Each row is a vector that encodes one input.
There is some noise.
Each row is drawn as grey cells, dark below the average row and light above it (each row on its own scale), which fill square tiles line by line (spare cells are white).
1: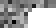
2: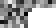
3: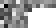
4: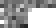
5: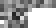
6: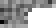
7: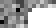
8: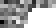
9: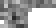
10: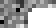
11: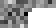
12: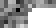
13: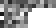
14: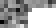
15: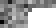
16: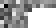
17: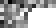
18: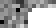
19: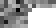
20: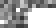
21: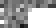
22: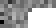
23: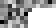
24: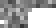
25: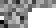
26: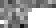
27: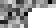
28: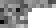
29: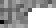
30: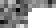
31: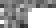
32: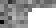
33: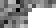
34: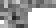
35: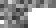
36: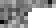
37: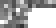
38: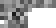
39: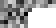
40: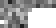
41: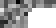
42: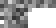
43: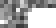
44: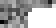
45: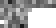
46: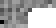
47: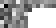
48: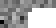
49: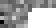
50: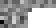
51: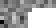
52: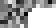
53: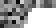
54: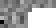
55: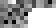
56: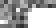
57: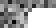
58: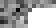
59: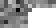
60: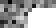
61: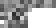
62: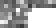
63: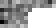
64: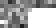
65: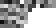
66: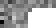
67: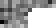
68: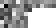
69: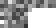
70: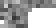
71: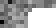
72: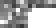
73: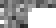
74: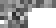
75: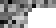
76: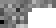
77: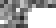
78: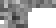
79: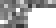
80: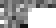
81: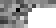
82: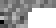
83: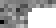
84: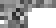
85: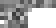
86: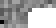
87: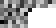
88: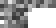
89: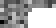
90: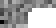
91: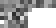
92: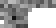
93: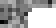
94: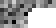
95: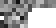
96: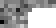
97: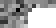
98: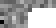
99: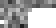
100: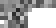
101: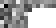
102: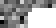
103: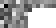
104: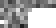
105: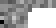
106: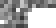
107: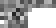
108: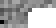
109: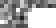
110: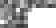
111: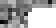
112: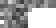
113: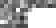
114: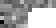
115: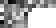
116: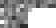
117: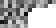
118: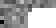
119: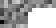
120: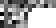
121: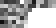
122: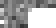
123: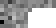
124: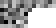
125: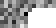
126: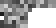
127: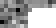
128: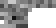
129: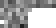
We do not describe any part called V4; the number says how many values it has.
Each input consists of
a list of up to two items, each a true/false value and a value of V4.
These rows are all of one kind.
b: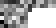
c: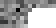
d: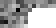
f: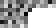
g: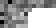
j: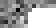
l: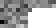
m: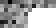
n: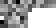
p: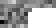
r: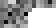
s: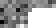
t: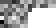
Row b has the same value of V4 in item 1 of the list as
n and t.
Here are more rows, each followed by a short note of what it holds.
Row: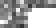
a list of one item
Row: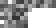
a list of one item
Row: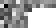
the empty list
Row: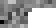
a list of two items
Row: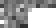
a list of one item
